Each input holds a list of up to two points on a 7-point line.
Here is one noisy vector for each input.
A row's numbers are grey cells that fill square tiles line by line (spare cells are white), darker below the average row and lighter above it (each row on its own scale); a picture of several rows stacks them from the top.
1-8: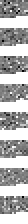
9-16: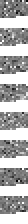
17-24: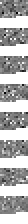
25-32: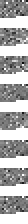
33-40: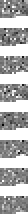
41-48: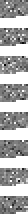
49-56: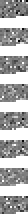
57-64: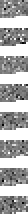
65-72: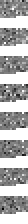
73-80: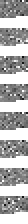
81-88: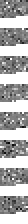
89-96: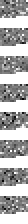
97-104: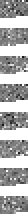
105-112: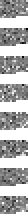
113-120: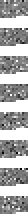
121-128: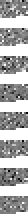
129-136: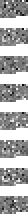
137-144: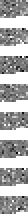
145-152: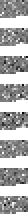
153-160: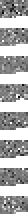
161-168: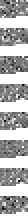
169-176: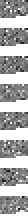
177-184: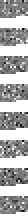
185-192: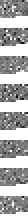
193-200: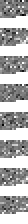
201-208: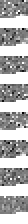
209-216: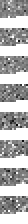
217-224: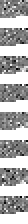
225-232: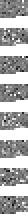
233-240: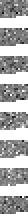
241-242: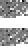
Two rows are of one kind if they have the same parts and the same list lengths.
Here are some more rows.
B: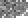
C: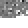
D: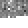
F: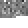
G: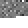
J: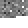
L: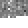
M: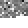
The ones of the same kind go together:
B, C, J, M
D, L
F, G

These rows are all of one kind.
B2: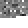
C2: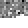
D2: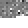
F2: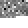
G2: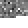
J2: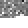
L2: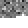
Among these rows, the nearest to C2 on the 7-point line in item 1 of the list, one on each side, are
D2 and J2.
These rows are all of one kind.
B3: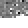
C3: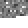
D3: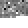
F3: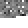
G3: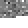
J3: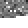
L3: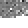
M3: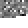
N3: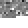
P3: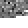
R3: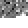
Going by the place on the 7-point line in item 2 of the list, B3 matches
J3 and P3.
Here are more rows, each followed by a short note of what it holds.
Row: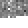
the empty list
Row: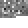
a list of one item
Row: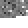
a list of two items
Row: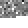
a list of two items
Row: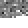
a list of one item
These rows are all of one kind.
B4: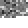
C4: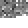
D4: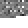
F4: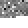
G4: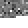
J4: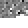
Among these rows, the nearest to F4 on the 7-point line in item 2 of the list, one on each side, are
B4 and C4.
